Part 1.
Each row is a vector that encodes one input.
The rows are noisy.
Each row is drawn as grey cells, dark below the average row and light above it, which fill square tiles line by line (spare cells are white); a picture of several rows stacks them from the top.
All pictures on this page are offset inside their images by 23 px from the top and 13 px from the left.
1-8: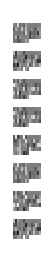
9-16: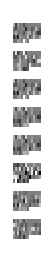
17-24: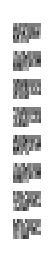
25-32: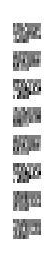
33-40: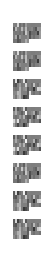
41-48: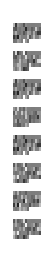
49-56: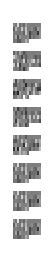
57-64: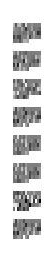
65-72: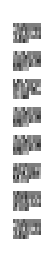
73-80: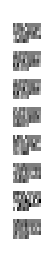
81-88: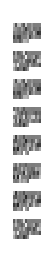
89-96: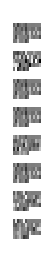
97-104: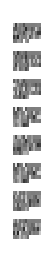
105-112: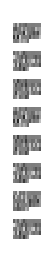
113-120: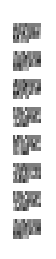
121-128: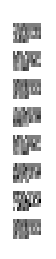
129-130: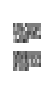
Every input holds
either a fixed value, or three true/false values.
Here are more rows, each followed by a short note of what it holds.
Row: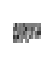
three true/false values
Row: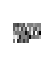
a fixed value
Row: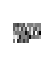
a fixed value
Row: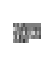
three true/false values
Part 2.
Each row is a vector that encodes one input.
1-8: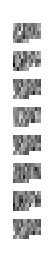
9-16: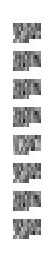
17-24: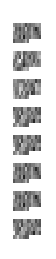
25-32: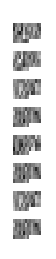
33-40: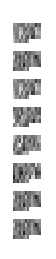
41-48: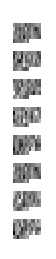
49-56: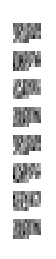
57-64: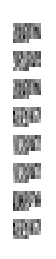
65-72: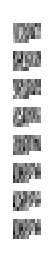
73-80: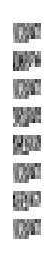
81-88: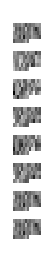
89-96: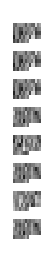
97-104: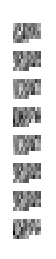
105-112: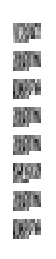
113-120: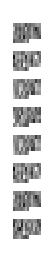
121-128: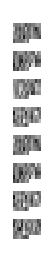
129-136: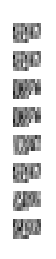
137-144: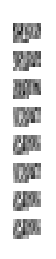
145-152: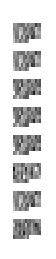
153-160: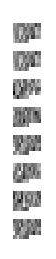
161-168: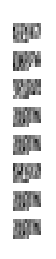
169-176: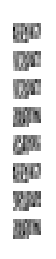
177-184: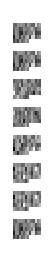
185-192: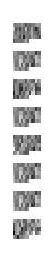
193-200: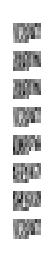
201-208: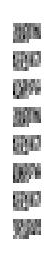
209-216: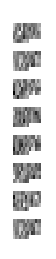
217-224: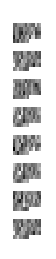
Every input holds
three true/false values.
